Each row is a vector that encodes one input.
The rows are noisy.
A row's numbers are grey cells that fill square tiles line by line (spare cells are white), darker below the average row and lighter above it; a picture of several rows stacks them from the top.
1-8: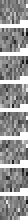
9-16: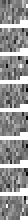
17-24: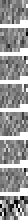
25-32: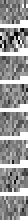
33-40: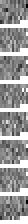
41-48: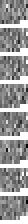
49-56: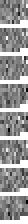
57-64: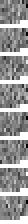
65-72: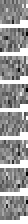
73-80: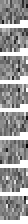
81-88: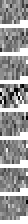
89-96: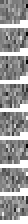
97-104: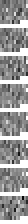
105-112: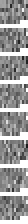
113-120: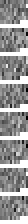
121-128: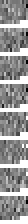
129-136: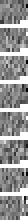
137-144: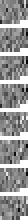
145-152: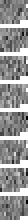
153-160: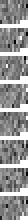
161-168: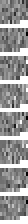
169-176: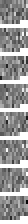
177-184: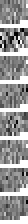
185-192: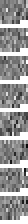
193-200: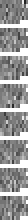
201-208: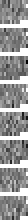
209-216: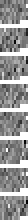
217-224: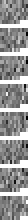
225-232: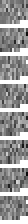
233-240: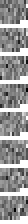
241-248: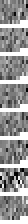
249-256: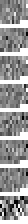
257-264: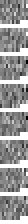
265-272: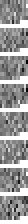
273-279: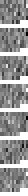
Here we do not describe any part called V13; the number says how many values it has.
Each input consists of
a list of up to two items, each one of 6 labels and a value of V13.
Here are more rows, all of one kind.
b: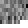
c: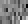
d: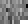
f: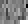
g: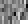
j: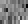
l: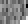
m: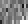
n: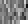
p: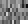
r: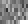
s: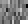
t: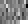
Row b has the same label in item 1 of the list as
c, j, l and m.
